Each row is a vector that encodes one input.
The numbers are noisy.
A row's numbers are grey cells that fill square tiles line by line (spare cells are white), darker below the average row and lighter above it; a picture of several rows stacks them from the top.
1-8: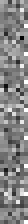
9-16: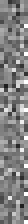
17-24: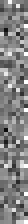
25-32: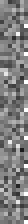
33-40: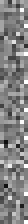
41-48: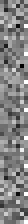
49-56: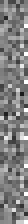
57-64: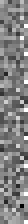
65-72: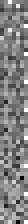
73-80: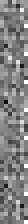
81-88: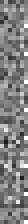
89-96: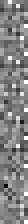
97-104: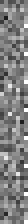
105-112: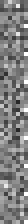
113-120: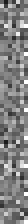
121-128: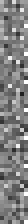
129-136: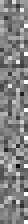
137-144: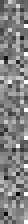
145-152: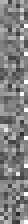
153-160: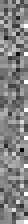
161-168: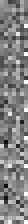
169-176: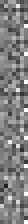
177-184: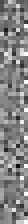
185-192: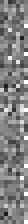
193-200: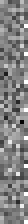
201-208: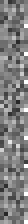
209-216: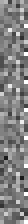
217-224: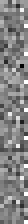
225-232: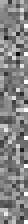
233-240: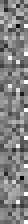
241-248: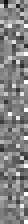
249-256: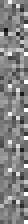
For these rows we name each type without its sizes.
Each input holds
either a point on a circle, or a point on a line, or three true/false values.
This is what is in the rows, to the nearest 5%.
About 30% of them hold a point on a circle. About 45% of them hold a point on a line. The rest hold three true/false values.
